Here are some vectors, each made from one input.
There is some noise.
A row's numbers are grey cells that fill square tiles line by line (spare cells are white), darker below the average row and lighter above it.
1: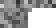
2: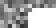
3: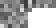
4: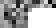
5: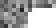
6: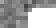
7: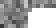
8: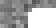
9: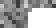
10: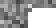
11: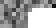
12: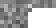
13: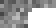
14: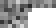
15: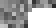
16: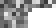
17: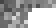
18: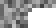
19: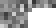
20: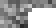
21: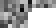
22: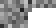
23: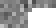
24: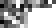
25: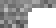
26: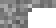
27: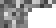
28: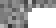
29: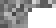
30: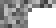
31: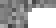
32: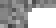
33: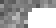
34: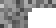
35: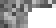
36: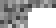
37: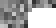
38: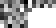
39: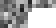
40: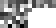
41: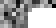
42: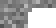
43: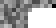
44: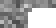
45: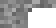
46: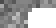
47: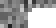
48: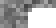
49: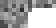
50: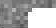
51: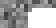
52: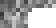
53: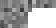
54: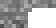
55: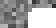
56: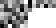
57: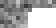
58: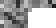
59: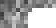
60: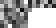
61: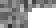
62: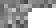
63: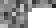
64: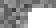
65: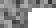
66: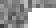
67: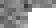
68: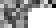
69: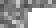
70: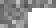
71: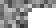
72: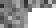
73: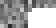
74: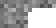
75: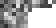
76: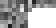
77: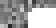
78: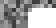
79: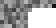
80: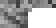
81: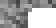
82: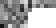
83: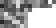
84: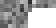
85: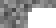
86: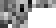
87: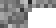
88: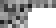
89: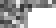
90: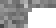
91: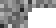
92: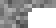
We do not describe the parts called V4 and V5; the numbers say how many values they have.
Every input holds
either a point on a 6-point circle and a true/false value, or a fixed value, or a value of V4 and a value of V5.
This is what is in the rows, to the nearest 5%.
About 45% of them hold a point on a 6-point circle and a true/false value. About 5% of them hold a fixed value. The rest hold a value of V4 and a value of V5.
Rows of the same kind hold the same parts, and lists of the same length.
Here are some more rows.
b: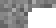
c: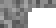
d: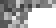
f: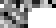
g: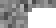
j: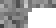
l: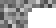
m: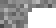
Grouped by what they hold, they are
b, c, j, l, m
d, f
g

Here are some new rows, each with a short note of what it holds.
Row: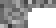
a point on a 6-point circle and a true/false value
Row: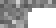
a point on a 6-point circle and a true/false value
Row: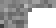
a value of V4 and a value of V5
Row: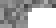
a point on a 6-point circle and a true/false value
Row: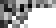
a fixed value
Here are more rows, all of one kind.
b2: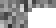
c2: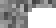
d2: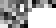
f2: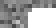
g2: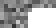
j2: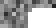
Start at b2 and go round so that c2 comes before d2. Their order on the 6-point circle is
b2, c2, g2, f2, d2, j2.
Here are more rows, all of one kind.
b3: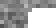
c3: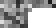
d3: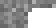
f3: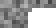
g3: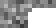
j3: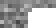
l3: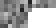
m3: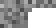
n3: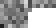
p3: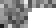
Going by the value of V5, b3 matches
c3, j3 and l3.
